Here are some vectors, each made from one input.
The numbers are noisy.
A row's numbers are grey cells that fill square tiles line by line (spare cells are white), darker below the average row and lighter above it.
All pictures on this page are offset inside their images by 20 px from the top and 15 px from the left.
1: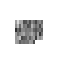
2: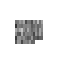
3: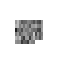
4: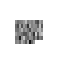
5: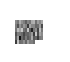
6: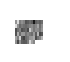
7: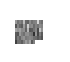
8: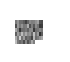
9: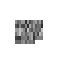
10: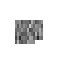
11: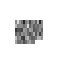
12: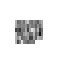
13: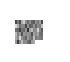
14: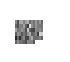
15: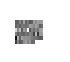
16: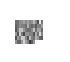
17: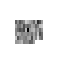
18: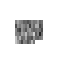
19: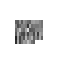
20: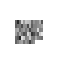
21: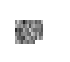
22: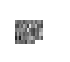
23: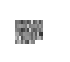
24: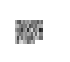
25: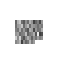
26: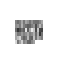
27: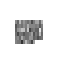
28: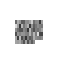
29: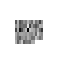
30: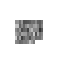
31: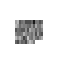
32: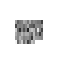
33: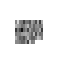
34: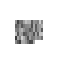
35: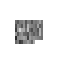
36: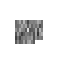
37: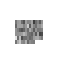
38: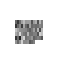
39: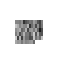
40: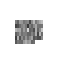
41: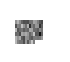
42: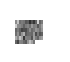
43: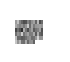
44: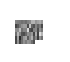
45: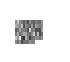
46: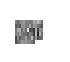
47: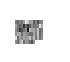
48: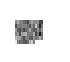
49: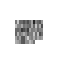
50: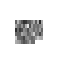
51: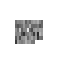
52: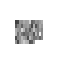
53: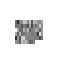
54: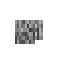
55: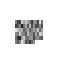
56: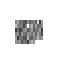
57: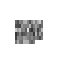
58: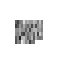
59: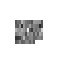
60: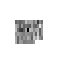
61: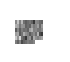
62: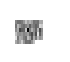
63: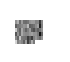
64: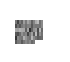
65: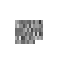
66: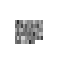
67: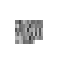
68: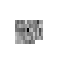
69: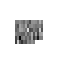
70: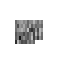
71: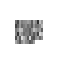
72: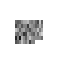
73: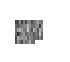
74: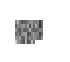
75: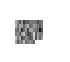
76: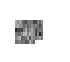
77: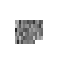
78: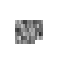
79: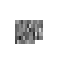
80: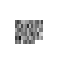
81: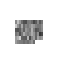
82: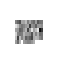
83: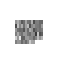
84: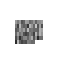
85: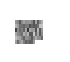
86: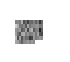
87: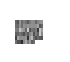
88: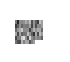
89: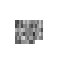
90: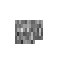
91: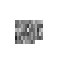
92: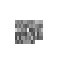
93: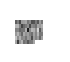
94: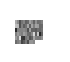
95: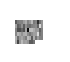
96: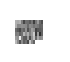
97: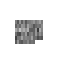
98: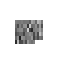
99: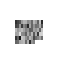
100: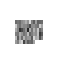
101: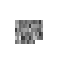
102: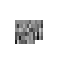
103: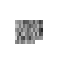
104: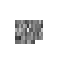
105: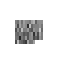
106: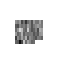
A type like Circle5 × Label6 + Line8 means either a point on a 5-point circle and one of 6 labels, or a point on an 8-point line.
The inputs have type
Bool × (Label8 + Line9).
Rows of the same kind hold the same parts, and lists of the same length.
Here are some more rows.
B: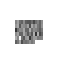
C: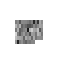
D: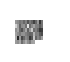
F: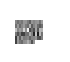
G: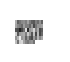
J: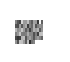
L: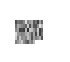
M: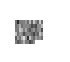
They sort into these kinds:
B, C, D, G, L
F, J, M

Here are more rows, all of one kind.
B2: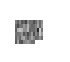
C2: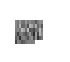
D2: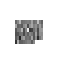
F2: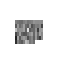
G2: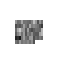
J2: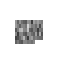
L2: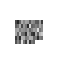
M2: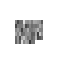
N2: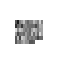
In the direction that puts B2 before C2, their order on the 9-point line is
J2, B2, N2, F2, M2, D2, C2, L2, G2.
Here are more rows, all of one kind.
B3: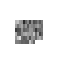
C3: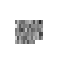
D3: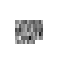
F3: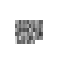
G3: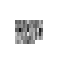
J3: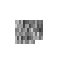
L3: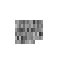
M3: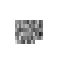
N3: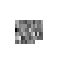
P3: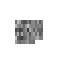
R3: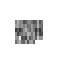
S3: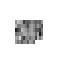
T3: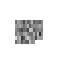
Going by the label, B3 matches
D3, G3, R3 and S3.
